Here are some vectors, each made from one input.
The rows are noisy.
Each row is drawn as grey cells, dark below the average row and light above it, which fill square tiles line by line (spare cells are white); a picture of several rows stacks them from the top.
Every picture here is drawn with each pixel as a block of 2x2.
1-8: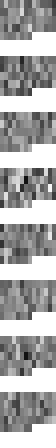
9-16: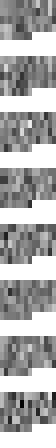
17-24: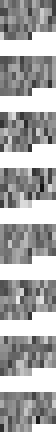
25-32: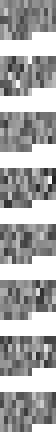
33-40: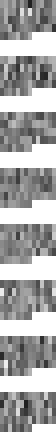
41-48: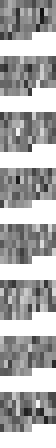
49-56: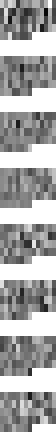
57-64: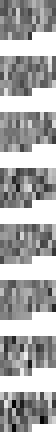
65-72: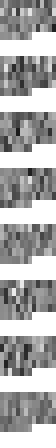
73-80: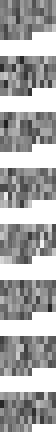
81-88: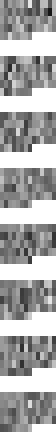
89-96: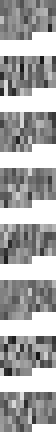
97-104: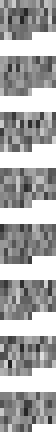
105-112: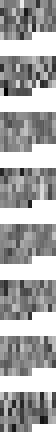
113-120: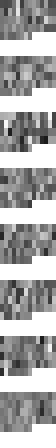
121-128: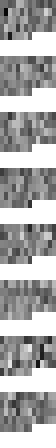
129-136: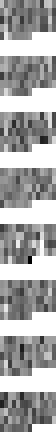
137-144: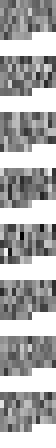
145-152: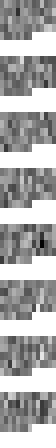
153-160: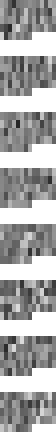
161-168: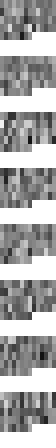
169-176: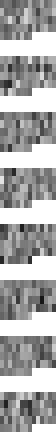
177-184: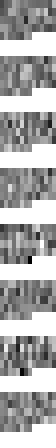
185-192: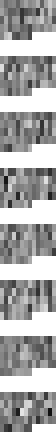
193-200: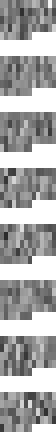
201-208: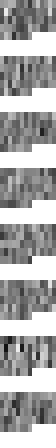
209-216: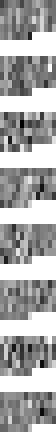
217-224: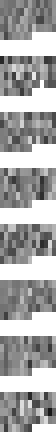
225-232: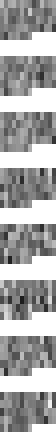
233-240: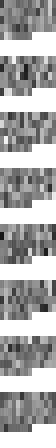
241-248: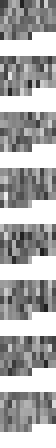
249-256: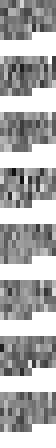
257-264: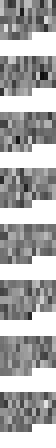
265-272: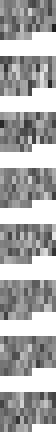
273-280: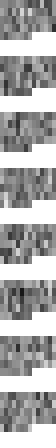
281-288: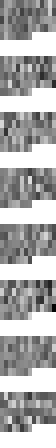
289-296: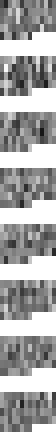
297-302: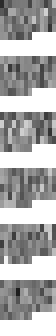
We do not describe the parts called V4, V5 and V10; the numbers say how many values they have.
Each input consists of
either one of 12 labels and a value of V4, or a point on an 8-point line, a true/false value and a value of V5, or a value of V10.
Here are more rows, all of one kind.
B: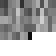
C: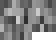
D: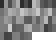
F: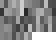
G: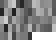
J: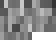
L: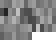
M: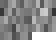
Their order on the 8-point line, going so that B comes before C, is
F, J, L, D, B, G, C, M.
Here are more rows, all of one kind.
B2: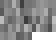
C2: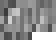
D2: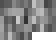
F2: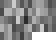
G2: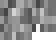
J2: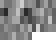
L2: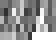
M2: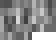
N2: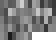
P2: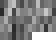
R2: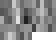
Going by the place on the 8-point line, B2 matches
D2, F2, M2 and R2.
